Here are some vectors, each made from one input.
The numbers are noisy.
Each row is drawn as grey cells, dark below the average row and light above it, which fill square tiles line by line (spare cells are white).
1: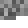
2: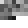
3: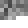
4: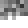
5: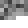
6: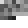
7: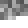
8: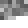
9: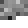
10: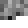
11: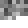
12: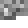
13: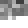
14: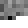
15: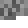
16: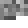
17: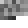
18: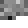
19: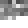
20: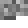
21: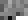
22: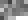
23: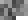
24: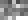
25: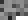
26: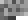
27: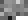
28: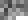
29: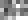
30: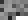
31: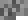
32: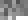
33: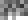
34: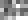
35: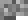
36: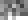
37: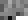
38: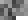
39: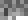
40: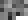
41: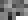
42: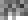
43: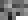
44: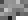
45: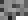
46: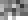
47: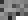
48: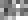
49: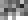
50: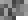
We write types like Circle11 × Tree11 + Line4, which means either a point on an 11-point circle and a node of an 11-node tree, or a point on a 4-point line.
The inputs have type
Bool × Bool × Bool + Tree7.
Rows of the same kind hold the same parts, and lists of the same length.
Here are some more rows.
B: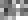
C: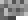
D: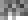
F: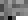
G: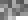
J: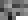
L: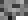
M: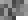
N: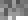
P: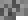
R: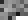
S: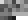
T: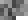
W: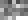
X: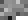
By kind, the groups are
B, D, G, N, W
C, F, J, L, M, P, R, S, T, X

